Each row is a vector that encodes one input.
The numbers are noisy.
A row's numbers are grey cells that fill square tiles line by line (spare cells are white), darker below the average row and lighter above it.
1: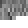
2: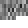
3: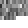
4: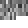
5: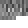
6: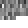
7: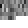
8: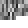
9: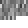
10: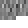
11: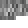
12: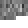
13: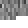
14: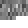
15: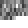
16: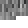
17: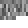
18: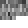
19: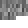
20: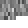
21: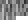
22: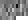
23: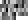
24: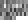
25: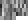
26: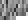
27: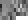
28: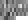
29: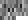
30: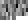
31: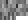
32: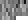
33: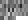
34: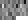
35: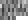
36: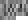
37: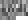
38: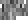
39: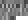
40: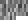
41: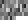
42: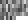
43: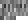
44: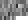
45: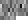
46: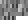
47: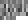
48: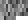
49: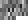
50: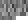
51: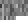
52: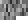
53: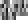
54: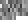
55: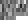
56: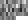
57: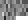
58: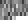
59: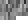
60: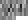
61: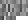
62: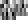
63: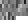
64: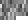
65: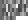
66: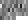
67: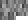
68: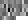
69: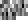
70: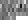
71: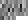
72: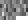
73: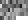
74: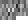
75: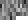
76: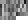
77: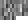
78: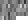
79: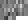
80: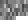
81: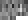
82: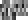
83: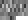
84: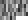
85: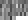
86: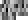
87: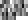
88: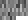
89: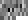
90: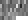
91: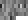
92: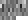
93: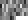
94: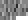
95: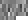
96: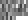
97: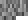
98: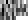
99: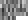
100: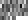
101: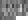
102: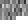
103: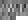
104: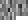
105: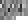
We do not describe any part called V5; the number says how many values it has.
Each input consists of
a list of up to two items, each a true/false value and a value of V5.
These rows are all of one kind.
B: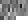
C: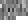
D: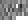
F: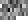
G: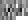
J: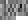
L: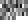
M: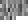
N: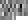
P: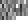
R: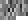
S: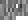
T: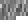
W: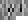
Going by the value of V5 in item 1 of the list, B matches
D, P and S.
